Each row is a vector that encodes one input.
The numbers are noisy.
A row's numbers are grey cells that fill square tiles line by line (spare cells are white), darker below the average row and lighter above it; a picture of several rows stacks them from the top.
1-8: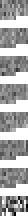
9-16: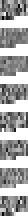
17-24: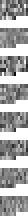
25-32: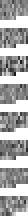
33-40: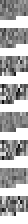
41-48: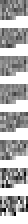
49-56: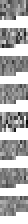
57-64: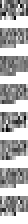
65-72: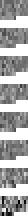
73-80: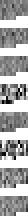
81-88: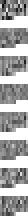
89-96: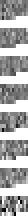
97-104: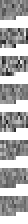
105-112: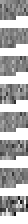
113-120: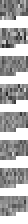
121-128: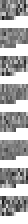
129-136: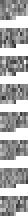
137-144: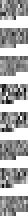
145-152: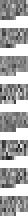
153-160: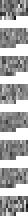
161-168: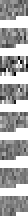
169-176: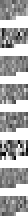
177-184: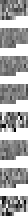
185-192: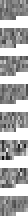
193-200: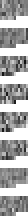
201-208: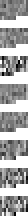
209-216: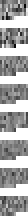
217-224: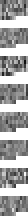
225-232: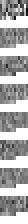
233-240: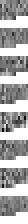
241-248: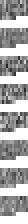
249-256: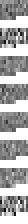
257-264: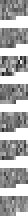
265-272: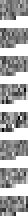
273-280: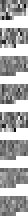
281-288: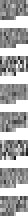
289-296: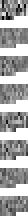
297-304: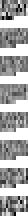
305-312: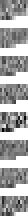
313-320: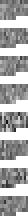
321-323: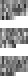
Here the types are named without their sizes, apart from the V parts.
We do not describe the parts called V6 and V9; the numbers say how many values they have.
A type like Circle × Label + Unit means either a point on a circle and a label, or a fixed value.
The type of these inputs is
(Bool × Label + V6 × V9) × Line.
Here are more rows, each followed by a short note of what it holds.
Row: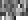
a point on a line, a value of V6 and a value of V9
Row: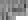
a point on a line, a value of V6 and a value of V9
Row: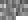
a label, a point on a line and a true/false value
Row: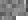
a label, a point on a line and a true/false value
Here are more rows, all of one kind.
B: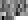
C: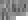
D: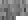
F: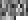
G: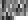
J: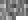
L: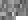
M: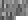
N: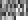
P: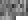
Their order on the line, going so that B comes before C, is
J, L, B, D, M, G, P, F, C, N.
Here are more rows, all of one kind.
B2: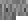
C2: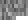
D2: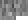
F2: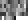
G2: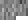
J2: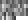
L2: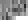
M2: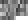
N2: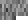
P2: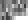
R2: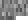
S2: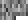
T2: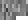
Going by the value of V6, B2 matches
D2, F2, N2 and P2.
